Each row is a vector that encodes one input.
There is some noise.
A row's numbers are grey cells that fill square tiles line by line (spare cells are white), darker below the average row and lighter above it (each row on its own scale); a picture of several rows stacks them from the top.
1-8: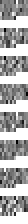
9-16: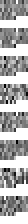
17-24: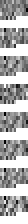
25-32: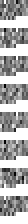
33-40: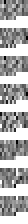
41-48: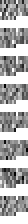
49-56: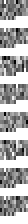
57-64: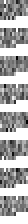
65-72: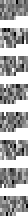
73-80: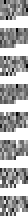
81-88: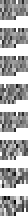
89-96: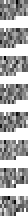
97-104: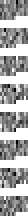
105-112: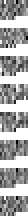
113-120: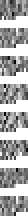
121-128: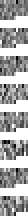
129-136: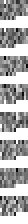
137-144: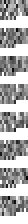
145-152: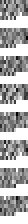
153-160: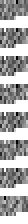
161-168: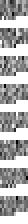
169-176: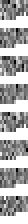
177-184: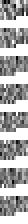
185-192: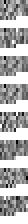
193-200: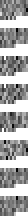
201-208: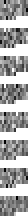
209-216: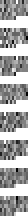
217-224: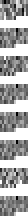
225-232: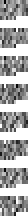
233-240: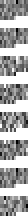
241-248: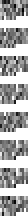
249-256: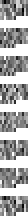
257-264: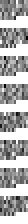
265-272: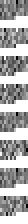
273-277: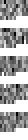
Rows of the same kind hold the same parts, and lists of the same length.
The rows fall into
3 kinds.
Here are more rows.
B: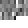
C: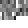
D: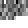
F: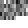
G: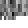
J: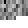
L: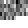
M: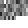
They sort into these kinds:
B, C, J
D, F, L, M
G

